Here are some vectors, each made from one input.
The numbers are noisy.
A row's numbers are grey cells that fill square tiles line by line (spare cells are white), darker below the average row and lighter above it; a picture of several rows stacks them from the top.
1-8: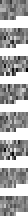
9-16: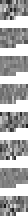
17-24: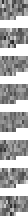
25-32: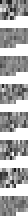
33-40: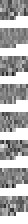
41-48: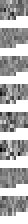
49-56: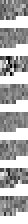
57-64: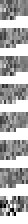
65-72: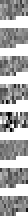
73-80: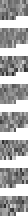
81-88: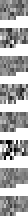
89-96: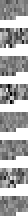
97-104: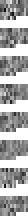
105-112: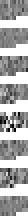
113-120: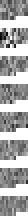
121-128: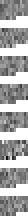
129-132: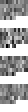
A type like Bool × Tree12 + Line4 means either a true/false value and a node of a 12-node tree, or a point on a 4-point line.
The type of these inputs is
Bool × Circle5 + List3(Line5).
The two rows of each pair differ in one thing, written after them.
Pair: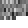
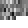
the place on the 5-point circle
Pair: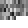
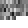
the place on the 5-point circle
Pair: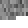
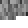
the true/false value
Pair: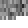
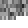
the place on the 5-point circle
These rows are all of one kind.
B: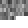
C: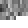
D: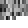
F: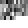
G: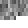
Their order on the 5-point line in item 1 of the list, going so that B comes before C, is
G, B, F, C, D.
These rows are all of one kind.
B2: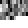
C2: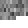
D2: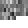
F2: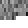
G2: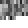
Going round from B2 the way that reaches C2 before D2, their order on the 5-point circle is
B2, G2, F2, C2, D2.
